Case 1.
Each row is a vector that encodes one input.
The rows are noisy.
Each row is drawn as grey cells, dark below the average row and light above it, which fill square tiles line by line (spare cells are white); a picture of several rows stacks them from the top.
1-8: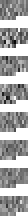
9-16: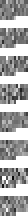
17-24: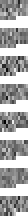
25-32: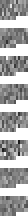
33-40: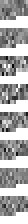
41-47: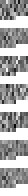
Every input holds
a point on an 8-point line.
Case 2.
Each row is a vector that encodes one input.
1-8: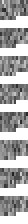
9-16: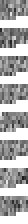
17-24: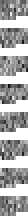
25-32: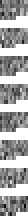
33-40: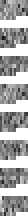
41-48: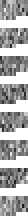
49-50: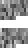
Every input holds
one of 9 labels.
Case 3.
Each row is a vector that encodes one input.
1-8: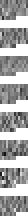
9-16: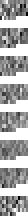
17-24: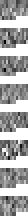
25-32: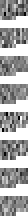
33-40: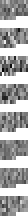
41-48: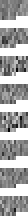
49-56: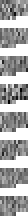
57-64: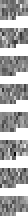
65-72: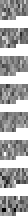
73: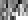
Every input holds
a point on a 7-point line.
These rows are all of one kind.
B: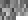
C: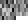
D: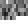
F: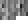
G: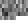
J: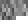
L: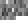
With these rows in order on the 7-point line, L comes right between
D and J.
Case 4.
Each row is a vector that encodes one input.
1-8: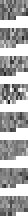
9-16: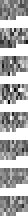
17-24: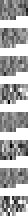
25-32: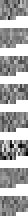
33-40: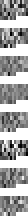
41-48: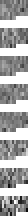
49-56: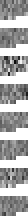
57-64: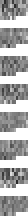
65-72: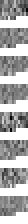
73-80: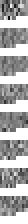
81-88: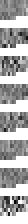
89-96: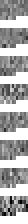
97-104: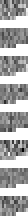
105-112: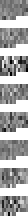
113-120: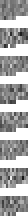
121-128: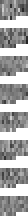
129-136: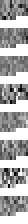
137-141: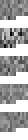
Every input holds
either a fixed value, or three true/false values.
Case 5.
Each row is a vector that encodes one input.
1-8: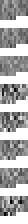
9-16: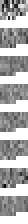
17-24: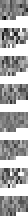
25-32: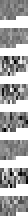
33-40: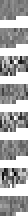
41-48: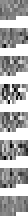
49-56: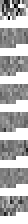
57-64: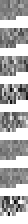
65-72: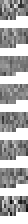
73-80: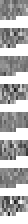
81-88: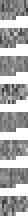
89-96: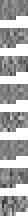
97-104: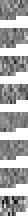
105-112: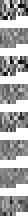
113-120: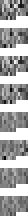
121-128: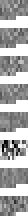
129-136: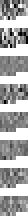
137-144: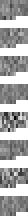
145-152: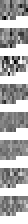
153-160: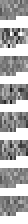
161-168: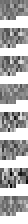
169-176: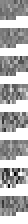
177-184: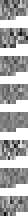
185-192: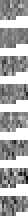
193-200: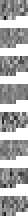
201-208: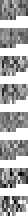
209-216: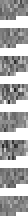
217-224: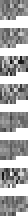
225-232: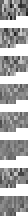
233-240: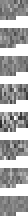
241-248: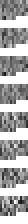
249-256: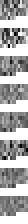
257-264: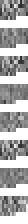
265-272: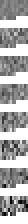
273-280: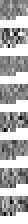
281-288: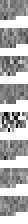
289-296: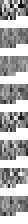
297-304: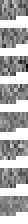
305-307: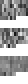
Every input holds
either a fixed value, or three true/false values.
